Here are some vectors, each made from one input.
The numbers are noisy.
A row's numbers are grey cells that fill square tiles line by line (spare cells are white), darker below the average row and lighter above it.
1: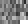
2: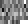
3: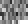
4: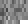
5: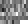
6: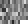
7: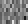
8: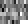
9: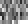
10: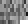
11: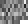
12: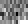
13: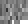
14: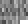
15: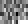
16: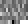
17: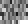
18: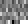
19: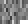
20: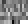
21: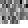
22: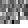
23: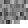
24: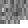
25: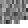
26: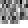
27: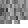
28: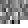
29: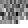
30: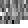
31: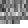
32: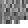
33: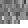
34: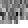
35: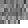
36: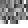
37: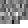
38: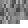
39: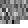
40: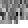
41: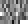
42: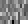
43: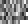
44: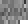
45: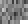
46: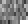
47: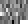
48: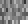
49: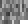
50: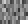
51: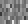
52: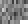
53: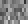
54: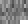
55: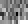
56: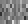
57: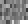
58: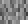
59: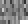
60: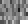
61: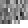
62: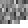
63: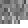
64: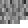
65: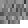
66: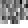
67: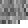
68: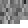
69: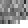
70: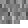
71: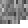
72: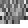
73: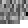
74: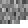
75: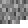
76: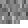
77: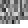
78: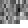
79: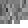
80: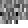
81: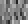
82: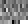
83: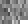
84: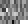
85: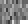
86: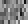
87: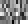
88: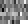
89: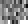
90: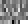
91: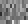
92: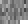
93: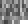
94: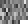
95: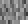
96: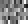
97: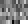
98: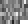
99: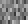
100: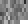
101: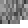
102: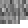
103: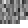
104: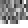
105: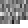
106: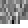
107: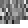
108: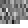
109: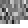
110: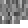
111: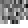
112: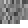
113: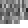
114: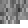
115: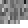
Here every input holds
a point on a 4-point line and a true/false value, together with a list of up to three points on a 5-point line.
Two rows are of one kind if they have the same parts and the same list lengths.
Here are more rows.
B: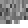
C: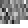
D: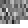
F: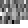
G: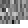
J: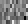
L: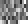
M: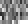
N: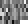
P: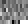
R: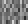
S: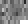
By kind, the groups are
B, C
D, G, P, S
F, J, N, R
L, M

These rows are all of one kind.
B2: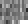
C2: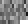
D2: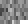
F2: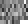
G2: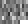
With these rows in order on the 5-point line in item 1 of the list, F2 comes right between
B2 and D2.
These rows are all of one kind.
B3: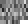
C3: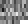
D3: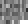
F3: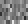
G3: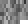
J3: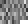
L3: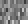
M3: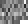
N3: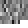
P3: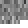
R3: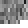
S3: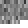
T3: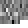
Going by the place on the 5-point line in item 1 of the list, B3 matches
C3, F3 and G3.
